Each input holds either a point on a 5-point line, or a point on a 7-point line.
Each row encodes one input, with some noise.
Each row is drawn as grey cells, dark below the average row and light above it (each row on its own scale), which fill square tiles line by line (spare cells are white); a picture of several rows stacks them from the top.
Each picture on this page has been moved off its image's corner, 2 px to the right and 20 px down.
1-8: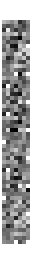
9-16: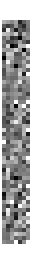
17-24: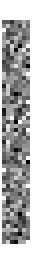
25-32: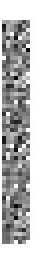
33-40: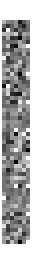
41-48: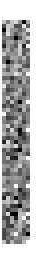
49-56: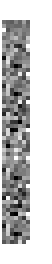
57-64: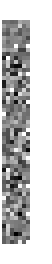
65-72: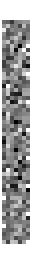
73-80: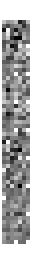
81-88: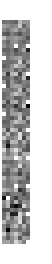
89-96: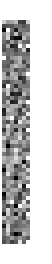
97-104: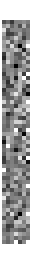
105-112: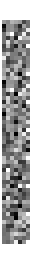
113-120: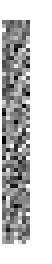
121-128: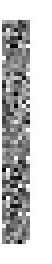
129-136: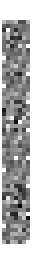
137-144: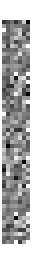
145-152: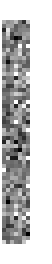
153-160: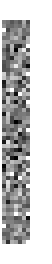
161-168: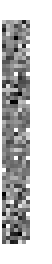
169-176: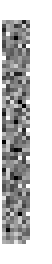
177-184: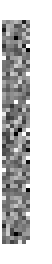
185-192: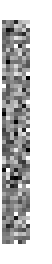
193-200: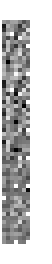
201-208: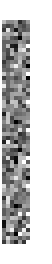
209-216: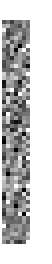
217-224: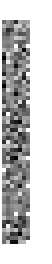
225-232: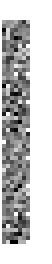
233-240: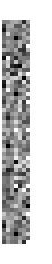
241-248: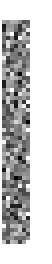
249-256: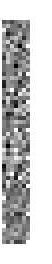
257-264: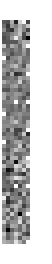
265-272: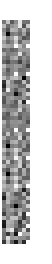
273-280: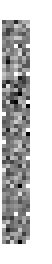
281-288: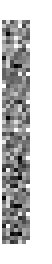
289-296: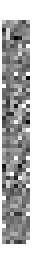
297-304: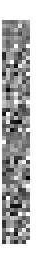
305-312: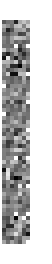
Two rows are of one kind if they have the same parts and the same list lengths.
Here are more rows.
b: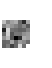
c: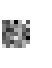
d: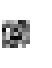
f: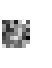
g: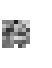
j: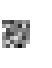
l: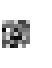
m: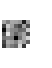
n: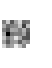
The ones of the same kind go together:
b, d, l, m
c, f, g, j, n

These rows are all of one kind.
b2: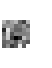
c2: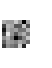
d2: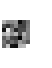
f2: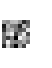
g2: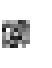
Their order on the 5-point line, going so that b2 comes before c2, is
d2, g2, b2, c2, f2.
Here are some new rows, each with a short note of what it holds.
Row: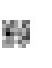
a point on a 7-point line
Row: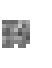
a point on a 7-point line
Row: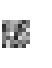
a point on a 5-point line
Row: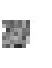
a point on a 7-point line
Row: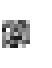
a point on a 5-point line
